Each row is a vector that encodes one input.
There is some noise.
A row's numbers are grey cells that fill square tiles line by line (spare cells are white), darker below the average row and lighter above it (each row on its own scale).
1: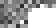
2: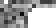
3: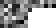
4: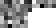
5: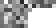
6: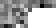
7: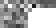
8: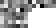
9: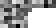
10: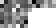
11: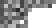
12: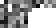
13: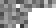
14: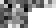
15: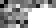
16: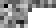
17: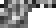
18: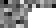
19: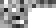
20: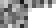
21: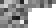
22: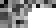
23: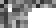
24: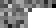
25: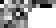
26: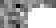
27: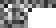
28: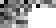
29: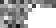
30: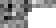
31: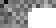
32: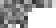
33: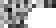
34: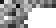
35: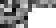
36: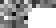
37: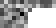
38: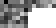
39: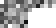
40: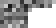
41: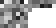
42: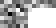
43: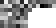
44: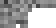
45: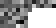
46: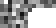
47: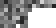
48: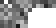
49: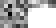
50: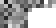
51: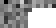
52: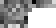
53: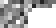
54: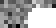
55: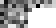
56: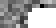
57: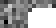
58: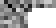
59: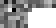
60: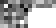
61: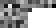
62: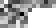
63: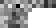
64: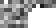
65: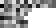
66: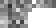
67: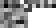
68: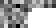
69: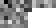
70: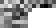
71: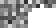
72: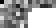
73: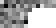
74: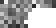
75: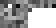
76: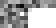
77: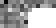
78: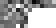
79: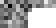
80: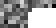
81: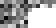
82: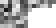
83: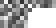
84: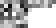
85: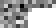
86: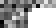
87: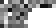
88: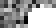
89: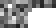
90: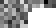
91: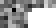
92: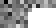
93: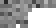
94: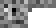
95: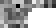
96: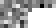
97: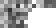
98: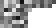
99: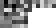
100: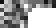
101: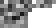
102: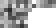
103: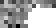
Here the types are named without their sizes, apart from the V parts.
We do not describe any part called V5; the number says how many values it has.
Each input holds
a label, together with either a point on a line, or a value of V5.
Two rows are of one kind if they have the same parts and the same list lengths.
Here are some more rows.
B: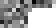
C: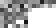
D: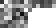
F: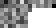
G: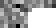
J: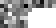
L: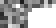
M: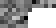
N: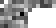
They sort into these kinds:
B, C, D, G, N
F, J, L, M

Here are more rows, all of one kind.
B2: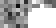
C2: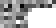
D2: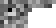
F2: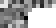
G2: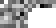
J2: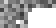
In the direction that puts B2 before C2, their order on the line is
B2, G2, C2, D2, J2, F2.
